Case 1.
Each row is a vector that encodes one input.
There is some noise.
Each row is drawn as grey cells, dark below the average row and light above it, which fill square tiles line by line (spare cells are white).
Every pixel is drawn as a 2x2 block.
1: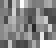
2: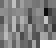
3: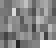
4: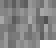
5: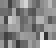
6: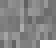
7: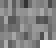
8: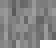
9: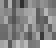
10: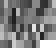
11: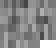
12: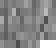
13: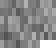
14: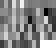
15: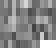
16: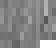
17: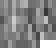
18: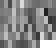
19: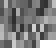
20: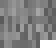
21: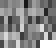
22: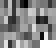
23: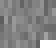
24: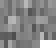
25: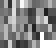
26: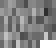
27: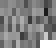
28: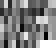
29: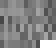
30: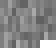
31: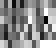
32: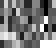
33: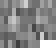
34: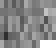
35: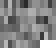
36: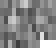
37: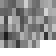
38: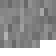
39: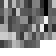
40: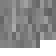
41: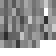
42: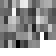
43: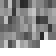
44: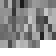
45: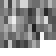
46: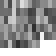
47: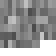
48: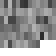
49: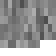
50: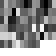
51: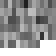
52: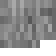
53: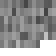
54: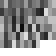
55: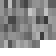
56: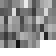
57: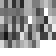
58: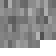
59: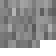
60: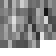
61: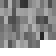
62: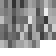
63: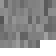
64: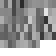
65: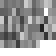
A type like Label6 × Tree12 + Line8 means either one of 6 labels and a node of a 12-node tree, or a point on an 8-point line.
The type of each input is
Bool × Line5 × Line6 + Unit.
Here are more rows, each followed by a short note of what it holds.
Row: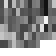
a fixed value
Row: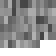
a point on a 5-point line, a point on a 6-point line and a true/false value
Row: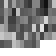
a fixed value
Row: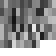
a fixed value
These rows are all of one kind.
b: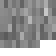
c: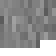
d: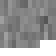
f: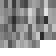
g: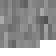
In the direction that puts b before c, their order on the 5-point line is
b, c, d, g, f.
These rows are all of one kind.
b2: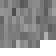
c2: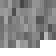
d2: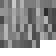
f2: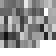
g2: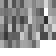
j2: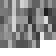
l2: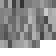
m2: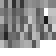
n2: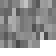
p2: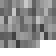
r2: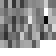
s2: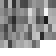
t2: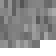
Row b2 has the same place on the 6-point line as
f2, m2 and t2.
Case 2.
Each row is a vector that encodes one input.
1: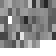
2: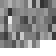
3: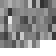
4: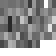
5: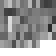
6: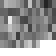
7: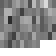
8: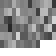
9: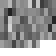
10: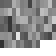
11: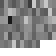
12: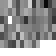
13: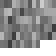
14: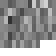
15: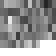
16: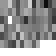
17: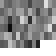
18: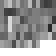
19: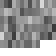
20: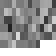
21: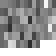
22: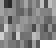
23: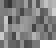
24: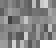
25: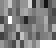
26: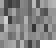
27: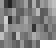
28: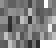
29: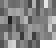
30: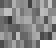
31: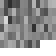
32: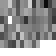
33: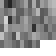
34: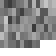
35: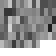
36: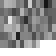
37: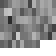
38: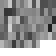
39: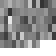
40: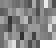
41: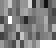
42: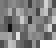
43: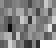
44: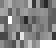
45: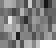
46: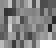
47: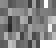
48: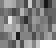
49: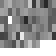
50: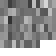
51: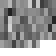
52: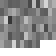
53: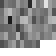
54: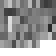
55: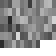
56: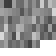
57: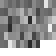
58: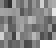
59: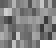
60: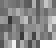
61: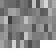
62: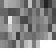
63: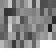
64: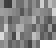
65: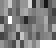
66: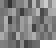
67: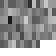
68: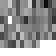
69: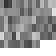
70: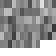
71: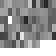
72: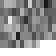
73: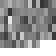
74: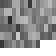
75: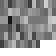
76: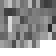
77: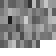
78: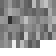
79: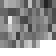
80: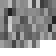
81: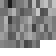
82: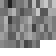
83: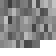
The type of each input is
Line9 + Line11 × Line11.
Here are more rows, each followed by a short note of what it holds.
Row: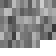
a point on each of two 11-point lines
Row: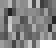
a point on a 9-point line
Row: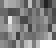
a point on a 9-point line
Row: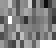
a point on a 9-point line
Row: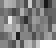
a point on a 9-point line
